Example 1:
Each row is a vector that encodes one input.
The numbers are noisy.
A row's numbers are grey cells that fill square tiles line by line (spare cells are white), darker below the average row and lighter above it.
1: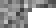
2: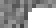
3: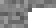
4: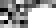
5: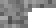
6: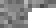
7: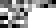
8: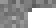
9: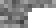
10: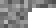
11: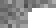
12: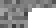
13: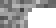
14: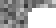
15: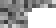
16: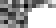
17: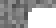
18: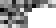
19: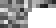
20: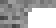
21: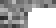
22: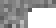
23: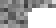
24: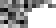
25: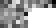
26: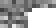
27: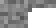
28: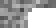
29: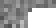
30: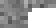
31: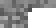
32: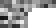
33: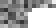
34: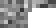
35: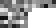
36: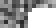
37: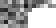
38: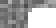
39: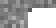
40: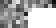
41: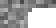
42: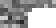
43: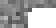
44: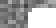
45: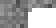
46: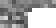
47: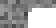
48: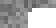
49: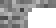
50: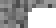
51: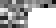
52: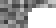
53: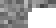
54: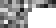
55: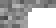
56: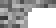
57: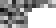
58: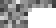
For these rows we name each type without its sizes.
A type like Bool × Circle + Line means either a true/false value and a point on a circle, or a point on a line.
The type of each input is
List(Line).
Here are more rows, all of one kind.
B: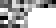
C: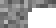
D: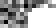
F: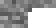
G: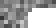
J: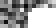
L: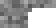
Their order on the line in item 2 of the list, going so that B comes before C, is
G, J, D, L, B, C, F.
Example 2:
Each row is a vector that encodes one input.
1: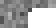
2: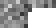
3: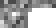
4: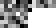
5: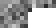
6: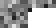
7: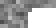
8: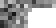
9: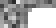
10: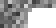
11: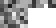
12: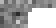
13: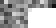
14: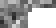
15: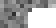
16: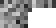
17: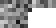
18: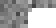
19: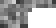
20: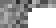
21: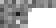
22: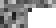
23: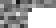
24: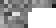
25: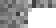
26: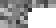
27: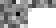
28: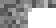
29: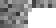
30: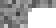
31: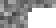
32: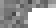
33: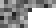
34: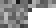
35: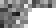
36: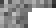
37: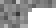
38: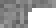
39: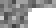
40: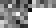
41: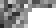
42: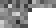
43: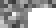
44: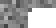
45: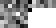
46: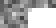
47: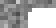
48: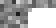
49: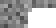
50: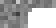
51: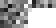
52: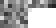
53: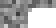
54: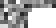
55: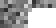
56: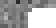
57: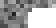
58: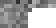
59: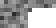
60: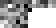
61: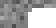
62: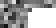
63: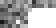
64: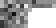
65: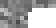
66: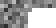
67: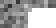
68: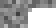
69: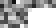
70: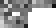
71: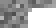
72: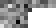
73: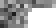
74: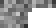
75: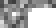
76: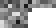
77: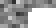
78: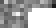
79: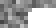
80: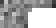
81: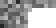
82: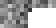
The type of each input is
Bool × Tree10.
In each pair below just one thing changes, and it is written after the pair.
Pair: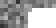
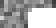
the true/false value
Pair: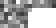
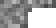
the node of the tree
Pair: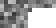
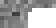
the node of the tree
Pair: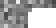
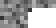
the true/false value
